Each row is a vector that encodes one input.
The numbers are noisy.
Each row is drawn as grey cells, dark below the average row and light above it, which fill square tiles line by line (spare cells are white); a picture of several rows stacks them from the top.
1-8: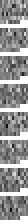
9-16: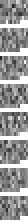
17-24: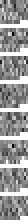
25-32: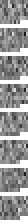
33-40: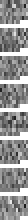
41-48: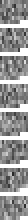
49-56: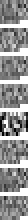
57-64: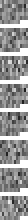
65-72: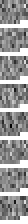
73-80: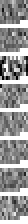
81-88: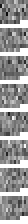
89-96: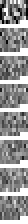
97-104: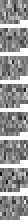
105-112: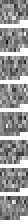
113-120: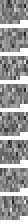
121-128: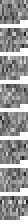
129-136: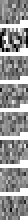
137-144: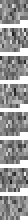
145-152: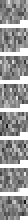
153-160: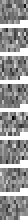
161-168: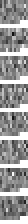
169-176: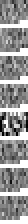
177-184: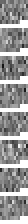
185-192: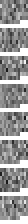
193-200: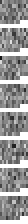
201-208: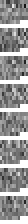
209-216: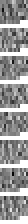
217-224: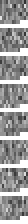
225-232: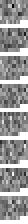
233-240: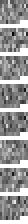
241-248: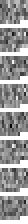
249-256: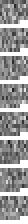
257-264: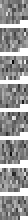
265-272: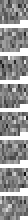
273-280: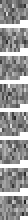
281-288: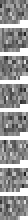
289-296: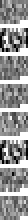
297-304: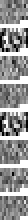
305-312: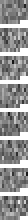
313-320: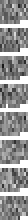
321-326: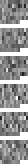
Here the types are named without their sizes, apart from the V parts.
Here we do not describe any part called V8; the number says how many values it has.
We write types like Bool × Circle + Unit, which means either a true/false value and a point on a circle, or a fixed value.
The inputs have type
List(Line × V8).
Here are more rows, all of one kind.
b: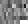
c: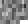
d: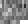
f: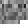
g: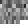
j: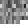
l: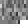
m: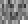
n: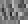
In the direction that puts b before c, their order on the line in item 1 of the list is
m, l, n, f, b, g, j, c, d.
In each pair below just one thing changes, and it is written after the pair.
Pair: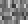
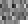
the place on the line in item 2 of the list
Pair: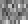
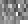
the place on the line in item 1 of the list
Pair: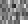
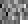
the value of V8 in item 1 of the list
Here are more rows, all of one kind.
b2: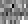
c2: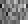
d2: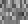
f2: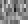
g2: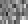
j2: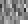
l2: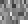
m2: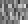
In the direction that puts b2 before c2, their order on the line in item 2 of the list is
m2, b2, j2, c2, f2, g2, d2, l2.
